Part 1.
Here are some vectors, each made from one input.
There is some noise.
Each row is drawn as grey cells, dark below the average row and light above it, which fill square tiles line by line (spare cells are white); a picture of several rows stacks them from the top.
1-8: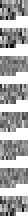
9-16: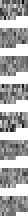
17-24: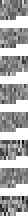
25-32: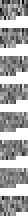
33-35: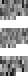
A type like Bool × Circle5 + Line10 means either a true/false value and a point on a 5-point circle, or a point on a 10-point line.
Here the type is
Line8.
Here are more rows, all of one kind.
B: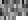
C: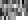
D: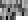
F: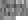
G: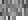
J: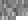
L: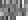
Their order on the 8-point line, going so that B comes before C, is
D, L, F, J, G, B, C.
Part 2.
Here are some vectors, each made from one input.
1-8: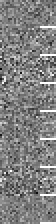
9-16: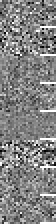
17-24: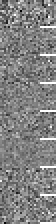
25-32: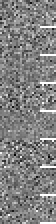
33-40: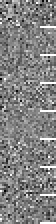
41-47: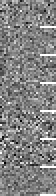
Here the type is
Line6.
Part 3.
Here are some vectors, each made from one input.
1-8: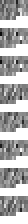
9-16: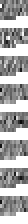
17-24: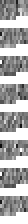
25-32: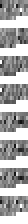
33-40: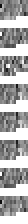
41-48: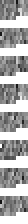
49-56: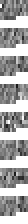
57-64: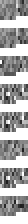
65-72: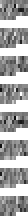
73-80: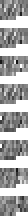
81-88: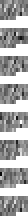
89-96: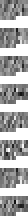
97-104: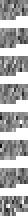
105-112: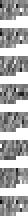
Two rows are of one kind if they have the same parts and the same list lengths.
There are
2 kinds of row.
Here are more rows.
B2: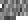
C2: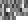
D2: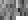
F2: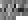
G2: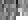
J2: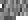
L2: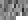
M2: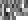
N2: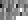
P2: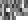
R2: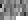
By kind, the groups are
B2, D2, F2, G2, J2, L2, N2, R2
C2, M2, P2

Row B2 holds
three true/false values.
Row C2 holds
a fixed value.
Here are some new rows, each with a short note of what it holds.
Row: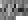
three true/false values
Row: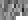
three true/false values
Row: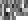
a fixed value
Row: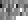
three true/false values
